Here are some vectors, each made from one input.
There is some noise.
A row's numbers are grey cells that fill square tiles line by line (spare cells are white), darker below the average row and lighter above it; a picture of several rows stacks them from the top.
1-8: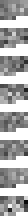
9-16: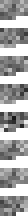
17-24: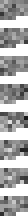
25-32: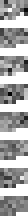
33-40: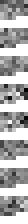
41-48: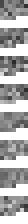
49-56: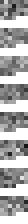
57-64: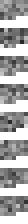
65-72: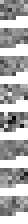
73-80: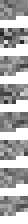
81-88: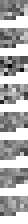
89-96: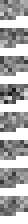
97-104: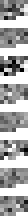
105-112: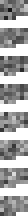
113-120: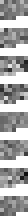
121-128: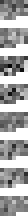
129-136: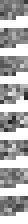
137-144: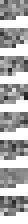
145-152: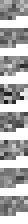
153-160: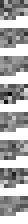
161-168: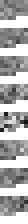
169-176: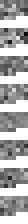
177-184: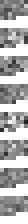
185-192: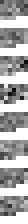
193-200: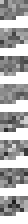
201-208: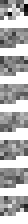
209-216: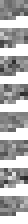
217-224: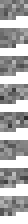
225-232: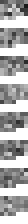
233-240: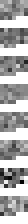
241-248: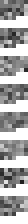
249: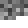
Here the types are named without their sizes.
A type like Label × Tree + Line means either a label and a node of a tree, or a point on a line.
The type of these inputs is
(Bool × Bool × Bool + Unit) × Label.
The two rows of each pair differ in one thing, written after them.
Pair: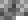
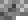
one of the three true/false values
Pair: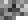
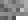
the label
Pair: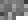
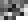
the label
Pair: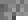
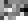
the label
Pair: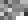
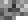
the label
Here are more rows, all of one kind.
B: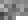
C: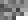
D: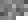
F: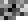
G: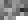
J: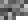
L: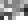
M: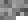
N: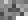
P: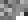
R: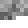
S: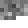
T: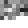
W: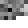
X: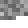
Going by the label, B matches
F, L, N and R.
